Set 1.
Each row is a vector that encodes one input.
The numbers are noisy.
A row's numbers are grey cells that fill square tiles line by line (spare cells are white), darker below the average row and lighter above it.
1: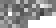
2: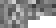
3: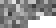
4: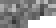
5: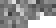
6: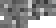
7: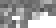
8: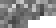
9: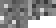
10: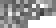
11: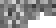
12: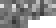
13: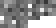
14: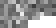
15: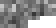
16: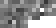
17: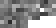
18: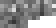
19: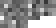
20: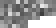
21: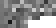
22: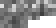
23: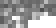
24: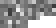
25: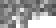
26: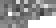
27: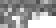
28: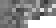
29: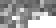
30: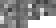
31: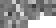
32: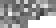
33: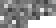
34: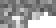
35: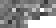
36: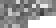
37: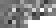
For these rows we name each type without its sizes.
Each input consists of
a point on a circle.
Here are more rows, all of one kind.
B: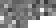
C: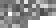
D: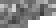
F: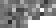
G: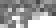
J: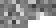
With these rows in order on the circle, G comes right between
C and J.
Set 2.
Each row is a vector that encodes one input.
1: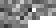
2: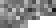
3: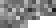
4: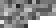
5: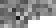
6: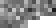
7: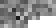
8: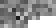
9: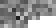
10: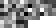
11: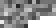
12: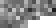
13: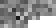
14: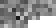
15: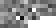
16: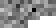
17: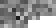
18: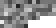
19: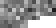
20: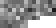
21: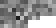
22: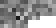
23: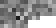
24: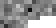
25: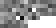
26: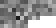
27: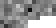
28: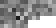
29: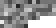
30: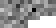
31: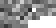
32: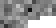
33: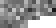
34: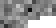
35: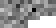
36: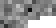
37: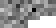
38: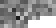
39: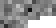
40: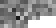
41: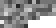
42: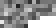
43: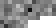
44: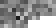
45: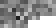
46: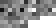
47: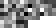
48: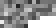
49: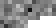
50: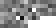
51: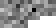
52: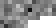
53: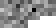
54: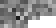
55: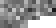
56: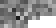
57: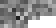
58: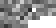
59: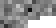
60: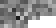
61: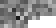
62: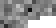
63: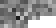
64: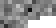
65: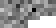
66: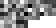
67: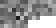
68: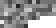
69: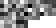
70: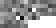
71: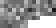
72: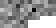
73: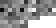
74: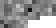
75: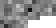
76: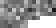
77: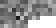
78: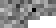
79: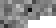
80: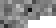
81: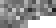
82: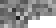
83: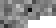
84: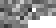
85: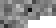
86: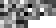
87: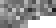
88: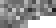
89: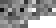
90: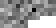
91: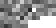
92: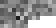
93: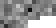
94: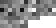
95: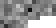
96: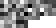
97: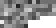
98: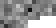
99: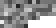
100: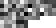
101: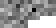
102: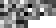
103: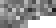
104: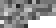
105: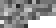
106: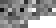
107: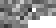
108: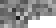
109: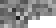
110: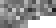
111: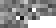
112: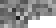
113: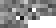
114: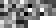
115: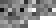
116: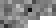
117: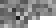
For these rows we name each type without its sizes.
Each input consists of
either a fixed value, or three true/false values.
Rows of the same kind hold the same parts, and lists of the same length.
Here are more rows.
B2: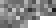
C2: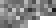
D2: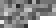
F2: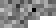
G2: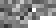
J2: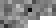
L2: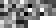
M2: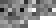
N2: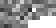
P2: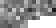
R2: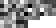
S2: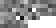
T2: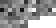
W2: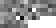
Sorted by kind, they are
B2, C2, D2, F2, G2, J2, M2, N2, P2, S2, T2, W2
L2, R2

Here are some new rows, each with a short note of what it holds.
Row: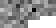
three true/false values
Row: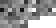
three true/false values
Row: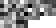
a fixed value
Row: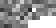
three true/false values
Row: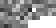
three true/false values
